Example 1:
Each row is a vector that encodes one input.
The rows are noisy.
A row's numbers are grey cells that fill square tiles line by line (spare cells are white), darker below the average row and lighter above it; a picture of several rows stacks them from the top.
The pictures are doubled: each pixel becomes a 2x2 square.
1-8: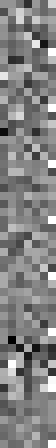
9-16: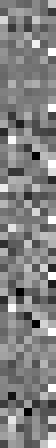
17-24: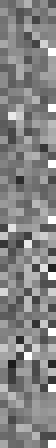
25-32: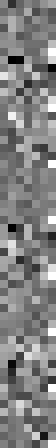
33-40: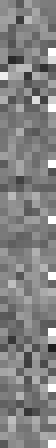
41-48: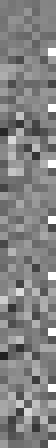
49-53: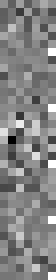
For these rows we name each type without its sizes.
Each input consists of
a point on each of two lines.
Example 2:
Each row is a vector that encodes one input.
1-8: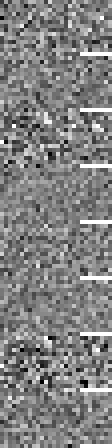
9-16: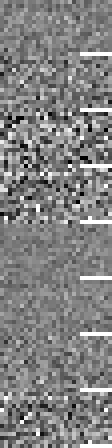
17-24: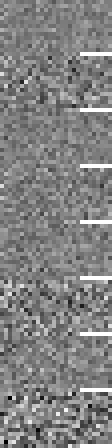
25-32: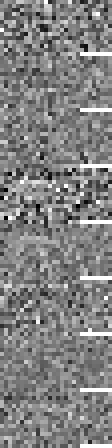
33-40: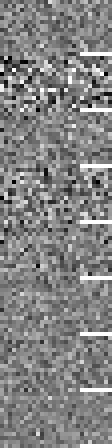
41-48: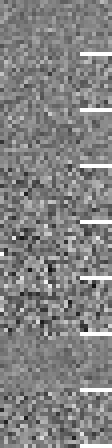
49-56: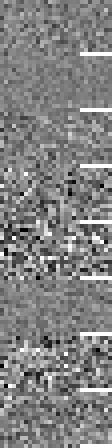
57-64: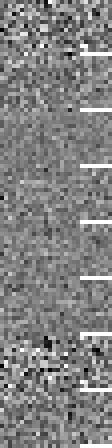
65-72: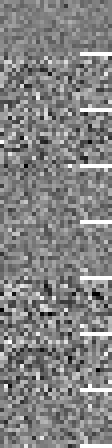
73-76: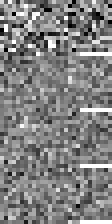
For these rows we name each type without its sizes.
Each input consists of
a node of a tree.
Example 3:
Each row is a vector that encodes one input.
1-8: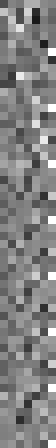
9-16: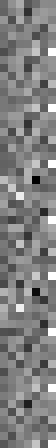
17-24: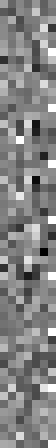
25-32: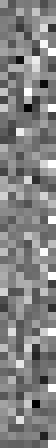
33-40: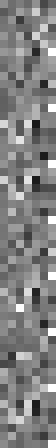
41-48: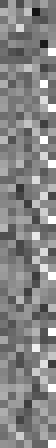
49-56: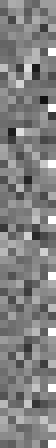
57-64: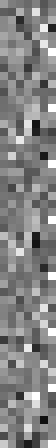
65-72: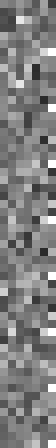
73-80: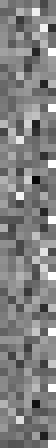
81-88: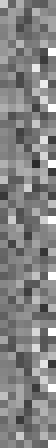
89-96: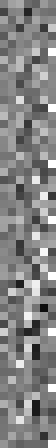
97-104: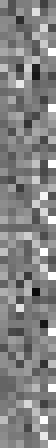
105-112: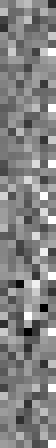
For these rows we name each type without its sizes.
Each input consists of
either a point on a circle, or a fixed value.
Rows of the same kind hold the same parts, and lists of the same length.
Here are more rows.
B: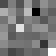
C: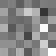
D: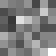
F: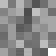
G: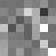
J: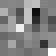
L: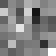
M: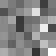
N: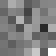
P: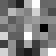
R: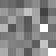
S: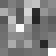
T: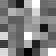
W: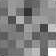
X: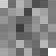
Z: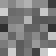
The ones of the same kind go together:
B, C, D, F, G, J, L, M, N, R, S, W, X, Z
P, T

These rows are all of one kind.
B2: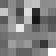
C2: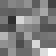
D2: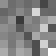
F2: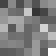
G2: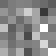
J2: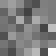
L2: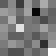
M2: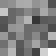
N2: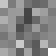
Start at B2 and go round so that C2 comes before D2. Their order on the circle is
B2, M2, C2, J2, N2, D2, G2, F2, L2.
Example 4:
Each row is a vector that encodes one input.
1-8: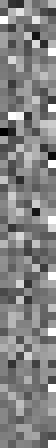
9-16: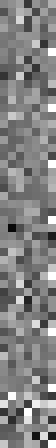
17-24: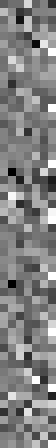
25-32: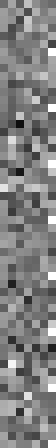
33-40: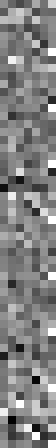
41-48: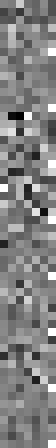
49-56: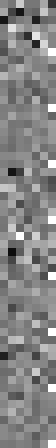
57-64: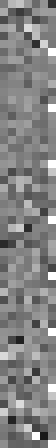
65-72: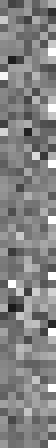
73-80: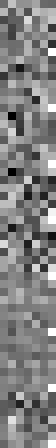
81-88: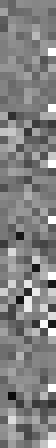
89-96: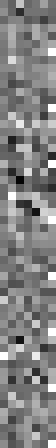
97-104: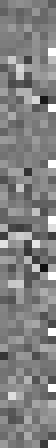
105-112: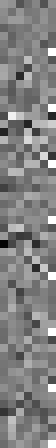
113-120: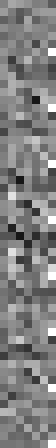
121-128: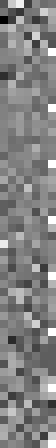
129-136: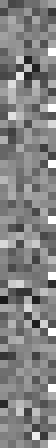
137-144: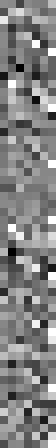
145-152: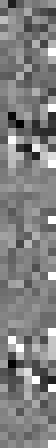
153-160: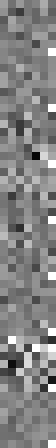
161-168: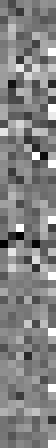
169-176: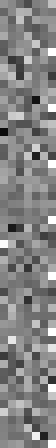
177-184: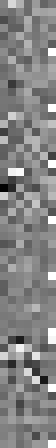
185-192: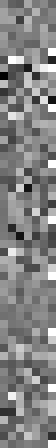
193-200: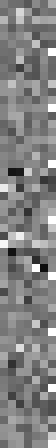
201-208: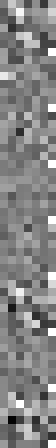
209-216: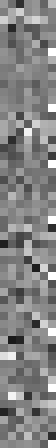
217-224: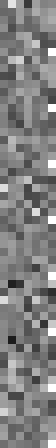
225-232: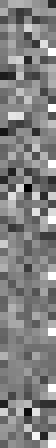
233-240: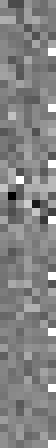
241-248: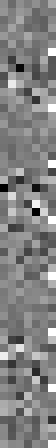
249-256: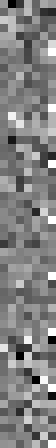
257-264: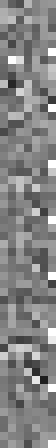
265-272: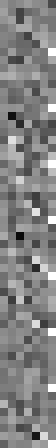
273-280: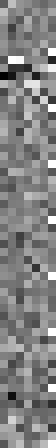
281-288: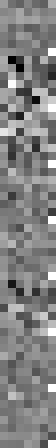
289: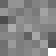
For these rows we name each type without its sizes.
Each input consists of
a point on a line.
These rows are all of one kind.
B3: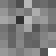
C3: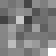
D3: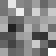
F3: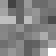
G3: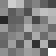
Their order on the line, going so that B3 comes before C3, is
D3, B3, F3, G3, C3.
